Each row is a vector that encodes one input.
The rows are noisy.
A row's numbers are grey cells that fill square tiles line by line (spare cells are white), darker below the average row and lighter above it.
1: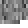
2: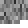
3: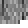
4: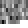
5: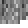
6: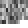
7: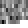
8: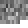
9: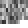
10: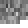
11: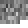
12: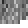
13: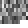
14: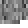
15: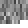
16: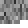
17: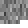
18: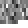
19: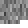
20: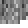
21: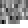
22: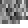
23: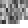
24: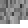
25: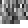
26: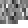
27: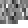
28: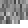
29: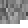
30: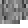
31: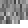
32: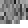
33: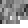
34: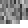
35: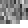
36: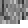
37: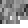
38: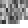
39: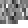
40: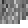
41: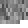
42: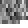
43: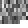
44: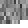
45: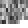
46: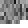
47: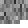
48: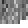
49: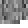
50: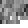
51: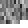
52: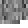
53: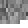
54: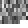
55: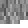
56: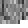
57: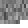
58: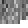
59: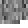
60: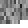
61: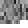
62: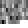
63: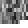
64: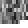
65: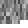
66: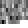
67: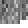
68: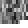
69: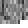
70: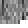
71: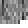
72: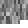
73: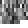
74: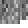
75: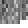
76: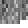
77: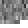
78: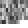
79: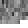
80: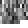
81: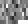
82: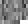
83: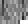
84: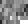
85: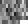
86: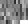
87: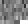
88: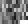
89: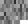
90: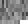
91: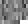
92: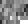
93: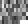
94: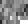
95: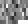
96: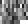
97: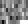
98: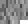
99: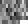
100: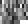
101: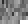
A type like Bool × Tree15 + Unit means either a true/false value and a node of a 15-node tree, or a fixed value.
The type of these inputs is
Line7 + List2(Line6).
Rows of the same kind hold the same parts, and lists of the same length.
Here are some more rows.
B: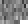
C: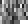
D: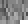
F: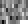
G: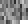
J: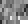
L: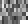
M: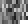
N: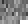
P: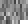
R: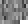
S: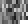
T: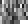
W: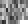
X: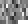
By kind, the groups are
B, R
C, F, L, M, S, T, W, X
D, G, N, P
J

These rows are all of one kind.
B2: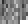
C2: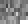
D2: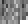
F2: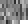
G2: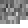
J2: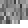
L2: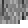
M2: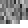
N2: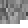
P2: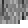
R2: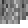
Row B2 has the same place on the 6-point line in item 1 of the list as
D2, L2, P2 and R2.
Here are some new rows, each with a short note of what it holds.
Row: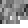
the empty list
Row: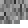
a list of one item
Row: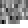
a point on a 7-point line
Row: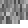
a list of two items
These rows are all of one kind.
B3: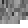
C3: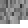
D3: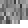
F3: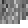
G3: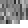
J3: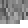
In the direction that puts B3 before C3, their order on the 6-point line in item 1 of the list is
F3, B3, J3, C3, D3, G3.
